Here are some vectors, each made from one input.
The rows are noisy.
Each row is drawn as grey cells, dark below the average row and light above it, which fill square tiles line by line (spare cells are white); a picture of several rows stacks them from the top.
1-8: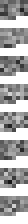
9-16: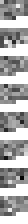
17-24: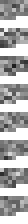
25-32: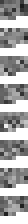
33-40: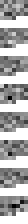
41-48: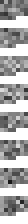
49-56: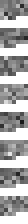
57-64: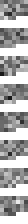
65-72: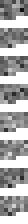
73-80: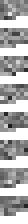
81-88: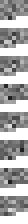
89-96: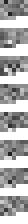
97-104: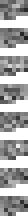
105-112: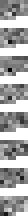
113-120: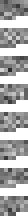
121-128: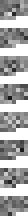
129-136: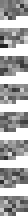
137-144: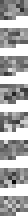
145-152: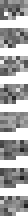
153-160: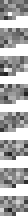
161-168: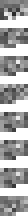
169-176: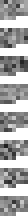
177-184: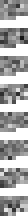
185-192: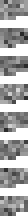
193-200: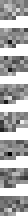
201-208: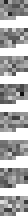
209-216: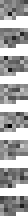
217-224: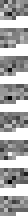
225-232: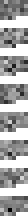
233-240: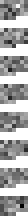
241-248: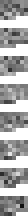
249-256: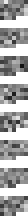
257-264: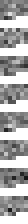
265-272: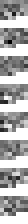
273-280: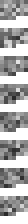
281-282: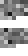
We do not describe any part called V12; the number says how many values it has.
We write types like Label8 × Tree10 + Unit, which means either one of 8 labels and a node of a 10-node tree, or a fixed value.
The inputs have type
(Bool × Circle11 + V12) × Tree10.
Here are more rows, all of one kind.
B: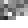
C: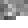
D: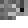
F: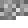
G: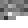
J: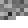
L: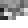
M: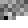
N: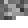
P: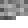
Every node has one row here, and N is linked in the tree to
D and G.
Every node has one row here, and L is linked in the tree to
B.
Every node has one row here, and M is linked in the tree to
B and C.
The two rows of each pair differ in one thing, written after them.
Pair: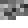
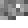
the value of V12
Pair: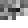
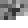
the node of the tree
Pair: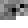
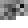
the value of V12
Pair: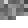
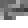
the value of V12
